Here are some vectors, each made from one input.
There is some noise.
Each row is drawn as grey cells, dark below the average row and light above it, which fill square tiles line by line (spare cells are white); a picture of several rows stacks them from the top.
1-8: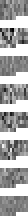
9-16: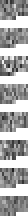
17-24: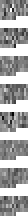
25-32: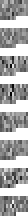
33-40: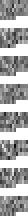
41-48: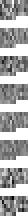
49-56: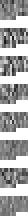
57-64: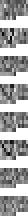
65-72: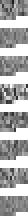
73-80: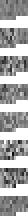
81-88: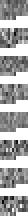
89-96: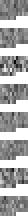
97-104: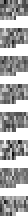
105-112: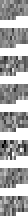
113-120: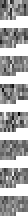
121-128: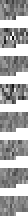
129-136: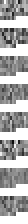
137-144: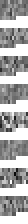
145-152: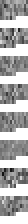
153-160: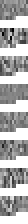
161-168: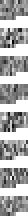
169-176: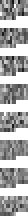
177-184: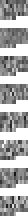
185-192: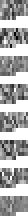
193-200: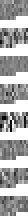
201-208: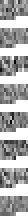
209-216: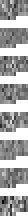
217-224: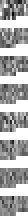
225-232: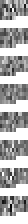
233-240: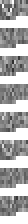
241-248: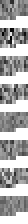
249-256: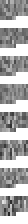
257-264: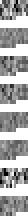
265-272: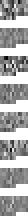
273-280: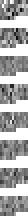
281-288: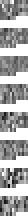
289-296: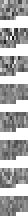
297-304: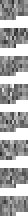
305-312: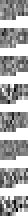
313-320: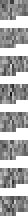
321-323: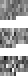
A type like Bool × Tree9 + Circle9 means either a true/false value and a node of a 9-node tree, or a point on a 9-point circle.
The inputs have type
Line4 × Line5 + Unit.
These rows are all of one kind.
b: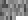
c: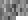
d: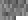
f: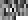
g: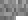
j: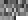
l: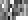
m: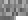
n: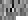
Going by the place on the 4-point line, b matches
d and m.
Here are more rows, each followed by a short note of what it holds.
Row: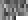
a point on a 4-point line and a point on a 5-point line
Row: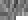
a point on a 4-point line and a point on a 5-point line
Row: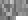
a point on a 4-point line and a point on a 5-point line
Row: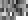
a fixed value
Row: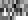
a fixed value
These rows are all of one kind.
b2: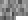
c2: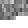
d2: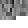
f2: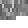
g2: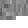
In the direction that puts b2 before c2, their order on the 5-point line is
g2, b2, f2, c2, d2.
